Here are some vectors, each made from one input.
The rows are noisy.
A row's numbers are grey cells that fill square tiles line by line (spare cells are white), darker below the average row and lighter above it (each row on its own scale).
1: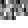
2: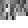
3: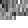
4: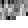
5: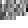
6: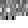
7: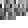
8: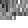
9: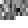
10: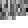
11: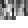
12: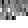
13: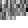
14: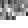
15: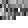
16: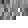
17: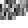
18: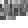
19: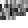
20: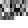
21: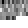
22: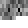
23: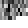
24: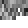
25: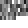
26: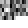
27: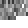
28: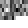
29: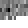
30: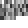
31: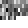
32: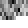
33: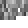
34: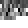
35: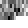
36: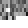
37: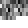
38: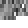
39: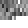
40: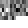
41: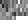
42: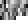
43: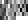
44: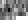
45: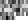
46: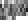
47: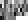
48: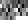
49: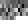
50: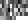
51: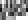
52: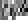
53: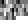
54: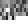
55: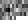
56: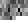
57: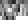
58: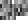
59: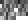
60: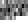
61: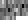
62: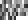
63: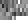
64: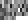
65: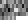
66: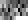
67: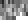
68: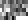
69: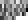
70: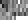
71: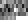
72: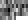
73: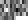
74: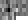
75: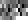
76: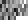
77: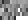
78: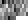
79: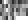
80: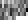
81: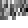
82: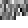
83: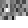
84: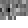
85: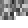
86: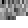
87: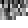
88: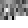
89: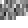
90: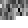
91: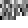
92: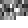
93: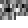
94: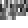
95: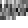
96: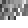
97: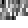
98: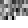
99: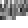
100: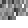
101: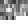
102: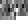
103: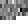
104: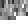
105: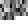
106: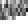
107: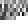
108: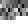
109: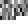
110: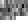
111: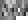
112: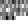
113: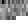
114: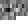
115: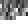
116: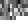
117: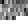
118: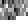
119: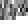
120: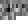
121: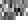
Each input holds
a list of up to two items, each a point on a 6-point line and a true/false value.
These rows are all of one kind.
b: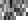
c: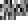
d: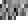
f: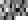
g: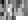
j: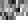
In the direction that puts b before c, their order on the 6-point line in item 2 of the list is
f, d, b, j, c, g.
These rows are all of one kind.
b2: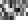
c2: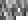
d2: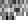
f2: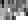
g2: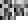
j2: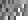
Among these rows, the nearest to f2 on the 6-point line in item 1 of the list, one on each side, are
g2 and j2.
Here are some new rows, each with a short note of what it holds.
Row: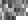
a list of two items
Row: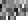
a list of two items
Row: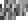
a list of two items
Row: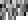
a list of two items
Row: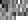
the empty list
